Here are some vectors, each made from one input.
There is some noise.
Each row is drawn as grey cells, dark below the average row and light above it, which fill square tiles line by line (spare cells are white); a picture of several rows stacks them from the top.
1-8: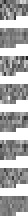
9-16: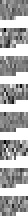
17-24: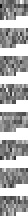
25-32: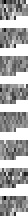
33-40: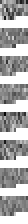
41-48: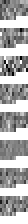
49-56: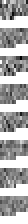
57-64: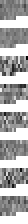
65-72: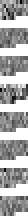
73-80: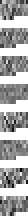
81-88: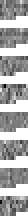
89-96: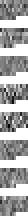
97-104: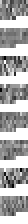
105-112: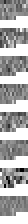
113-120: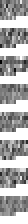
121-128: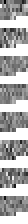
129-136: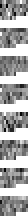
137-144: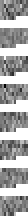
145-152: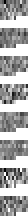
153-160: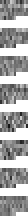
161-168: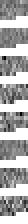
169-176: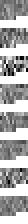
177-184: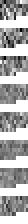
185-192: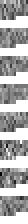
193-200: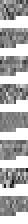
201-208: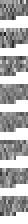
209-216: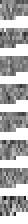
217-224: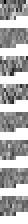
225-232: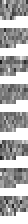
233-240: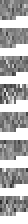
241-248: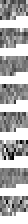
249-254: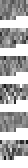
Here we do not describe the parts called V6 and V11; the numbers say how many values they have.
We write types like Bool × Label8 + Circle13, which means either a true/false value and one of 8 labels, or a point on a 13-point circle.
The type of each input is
Bool × (Label8 × V6 + V11).
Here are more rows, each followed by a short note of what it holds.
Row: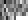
a true/false value and a value of V11
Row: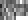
one of 8 labels, a true/false value and a value of V6
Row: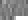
one of 8 labels, a true/false value and a value of V6
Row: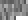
a true/false value and a value of V11
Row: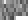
one of 8 labels, a true/false value and a value of V6
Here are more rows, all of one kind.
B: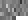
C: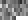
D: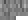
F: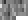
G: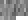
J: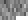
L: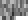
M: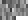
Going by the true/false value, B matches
D and L.
